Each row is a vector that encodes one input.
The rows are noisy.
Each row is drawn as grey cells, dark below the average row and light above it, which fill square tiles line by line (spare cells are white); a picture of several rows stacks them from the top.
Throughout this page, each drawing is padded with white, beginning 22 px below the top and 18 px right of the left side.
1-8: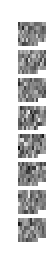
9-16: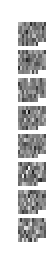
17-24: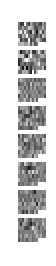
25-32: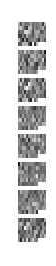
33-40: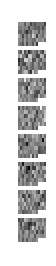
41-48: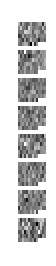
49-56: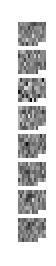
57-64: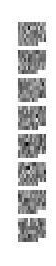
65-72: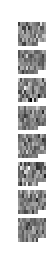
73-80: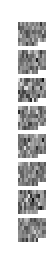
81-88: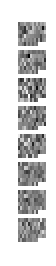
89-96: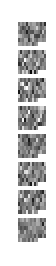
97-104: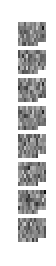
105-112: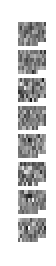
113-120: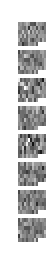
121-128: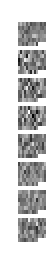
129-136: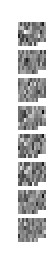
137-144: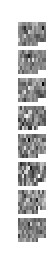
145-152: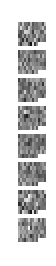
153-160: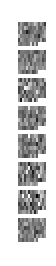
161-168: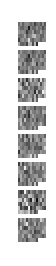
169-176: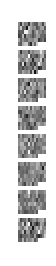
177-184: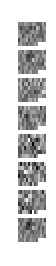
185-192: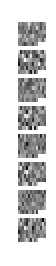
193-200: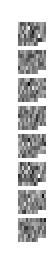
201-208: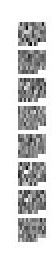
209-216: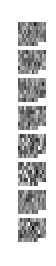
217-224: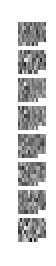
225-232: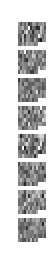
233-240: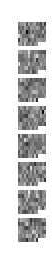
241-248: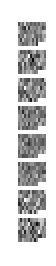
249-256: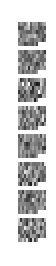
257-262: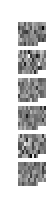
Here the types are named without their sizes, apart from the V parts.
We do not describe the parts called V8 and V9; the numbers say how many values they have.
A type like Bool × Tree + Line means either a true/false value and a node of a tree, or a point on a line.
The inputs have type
(Bool × Bool × Bool × Bool + V9) × V8 + List(Line × Line).
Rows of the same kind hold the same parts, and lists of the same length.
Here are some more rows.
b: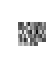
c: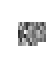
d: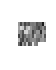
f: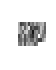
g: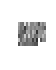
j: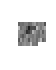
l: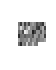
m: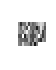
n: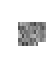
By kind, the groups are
b
c, d, l
f, m
g
j, n

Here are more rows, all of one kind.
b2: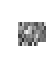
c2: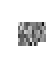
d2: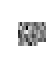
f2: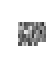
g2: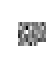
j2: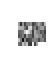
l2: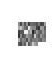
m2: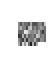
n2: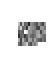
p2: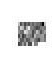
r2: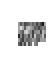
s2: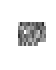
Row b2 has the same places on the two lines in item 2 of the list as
f2, j2 and r2.
